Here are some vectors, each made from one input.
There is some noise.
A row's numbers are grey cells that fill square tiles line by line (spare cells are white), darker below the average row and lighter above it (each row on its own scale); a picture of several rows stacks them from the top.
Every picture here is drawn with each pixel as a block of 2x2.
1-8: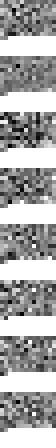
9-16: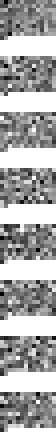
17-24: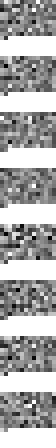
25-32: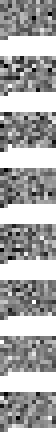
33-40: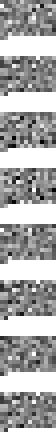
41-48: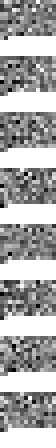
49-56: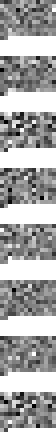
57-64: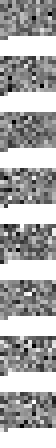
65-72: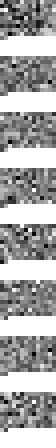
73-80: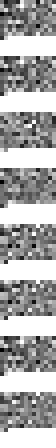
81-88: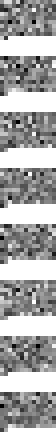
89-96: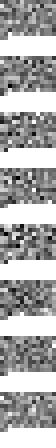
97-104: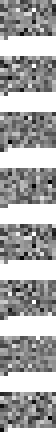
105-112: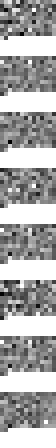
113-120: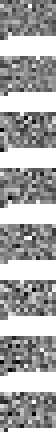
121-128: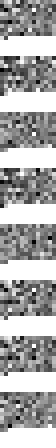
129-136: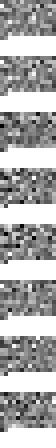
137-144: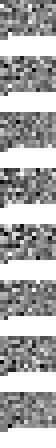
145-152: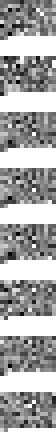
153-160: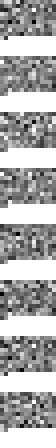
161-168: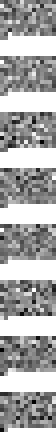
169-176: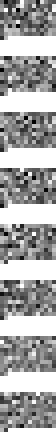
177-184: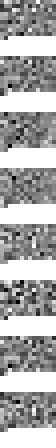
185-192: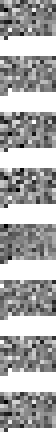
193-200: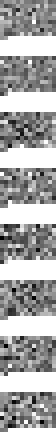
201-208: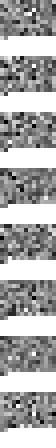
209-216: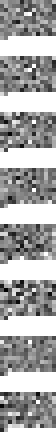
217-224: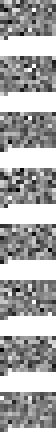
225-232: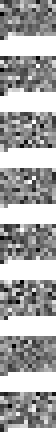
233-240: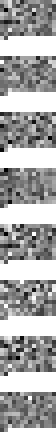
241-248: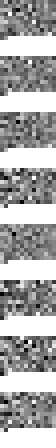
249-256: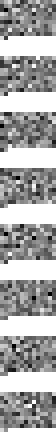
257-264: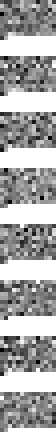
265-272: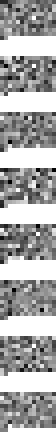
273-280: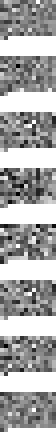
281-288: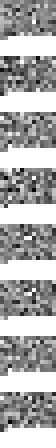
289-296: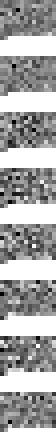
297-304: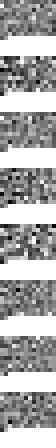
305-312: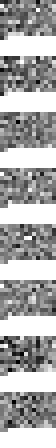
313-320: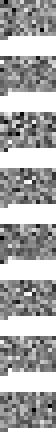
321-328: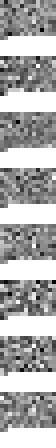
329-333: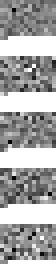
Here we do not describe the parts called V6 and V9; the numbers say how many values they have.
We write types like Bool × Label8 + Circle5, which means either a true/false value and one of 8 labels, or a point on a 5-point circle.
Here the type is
(Line13 + V9) × V6 + List2(Line4).
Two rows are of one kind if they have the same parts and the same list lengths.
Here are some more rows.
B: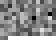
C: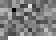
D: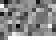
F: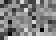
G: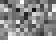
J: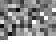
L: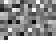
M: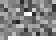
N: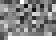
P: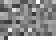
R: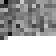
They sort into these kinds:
B
C, F, G, N
D, J, R
L, P
M

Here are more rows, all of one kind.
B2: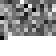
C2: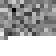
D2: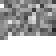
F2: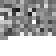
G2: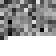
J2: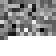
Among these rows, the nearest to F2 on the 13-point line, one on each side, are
C2 and J2.
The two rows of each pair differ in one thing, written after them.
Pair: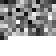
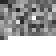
the value of V9
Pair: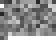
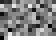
the value of V9
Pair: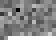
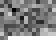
the value of V6
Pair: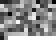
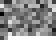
the value of V9
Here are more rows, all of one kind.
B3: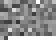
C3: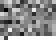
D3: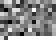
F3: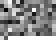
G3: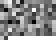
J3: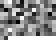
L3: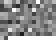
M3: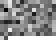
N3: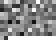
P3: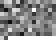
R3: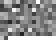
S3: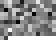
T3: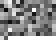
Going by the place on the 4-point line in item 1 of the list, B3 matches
L3, N3 and R3.
